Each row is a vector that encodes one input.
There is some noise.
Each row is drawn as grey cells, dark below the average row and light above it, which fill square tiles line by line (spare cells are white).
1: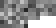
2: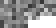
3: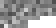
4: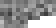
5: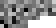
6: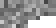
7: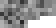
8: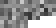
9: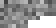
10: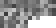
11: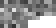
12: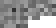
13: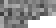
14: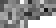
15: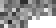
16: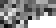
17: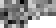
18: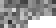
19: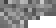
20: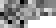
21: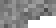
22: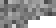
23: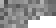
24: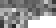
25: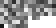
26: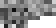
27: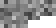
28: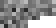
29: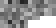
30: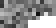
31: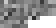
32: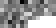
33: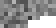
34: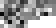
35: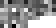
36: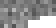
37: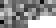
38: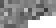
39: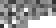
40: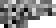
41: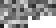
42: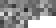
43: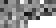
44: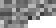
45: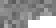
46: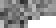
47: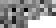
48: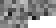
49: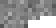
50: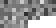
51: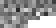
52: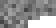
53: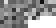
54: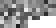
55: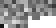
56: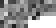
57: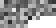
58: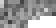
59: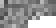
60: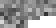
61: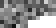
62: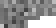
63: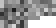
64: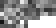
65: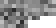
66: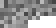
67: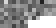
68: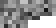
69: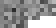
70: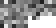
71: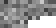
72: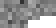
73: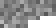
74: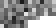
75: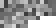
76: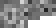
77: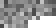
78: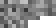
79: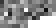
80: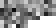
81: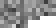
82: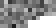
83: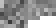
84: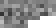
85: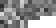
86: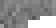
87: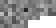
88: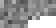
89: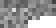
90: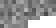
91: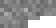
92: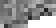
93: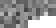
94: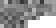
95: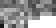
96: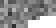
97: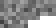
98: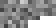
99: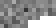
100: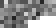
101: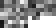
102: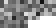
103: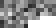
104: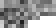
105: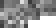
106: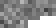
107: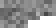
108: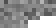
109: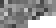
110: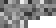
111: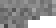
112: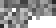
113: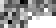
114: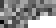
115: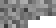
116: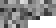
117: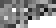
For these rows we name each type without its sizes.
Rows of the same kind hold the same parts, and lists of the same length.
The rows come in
4 kinds.
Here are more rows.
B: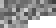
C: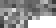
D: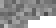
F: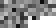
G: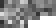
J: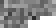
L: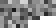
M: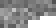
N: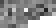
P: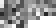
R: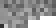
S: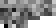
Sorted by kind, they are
B, C, D, P, S
F
G, M, N, R
J, L

